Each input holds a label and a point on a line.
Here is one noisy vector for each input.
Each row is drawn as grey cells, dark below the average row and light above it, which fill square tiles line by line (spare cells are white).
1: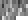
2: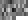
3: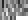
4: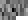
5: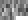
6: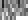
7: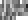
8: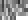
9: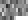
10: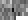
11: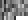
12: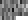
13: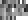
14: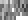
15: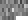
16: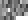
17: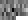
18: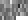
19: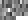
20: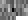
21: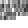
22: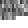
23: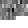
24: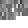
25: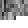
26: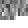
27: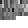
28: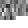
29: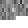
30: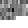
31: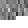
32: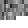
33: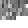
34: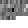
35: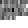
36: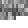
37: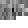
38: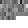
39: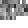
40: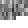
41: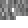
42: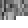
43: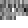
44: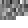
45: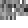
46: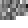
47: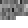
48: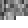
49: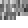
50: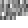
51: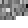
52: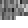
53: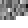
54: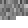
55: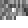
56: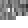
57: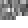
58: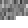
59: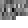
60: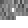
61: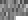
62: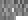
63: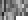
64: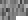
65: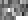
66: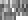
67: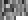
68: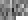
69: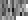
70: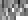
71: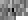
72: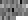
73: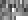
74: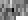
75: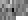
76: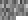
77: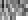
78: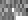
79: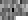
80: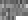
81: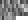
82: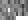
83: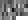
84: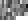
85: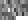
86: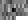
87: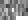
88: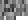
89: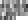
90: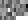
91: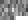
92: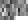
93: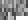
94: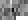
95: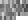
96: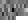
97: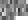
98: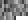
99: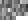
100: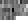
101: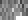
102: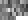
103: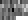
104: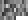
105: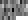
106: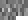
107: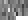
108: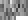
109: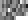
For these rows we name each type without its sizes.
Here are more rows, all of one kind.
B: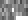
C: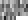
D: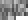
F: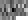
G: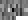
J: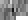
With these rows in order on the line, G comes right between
F and J.
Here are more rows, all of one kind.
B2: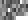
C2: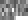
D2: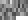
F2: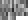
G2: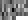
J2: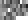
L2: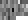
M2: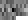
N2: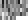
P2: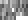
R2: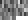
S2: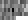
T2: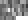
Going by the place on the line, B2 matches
J2 and N2.
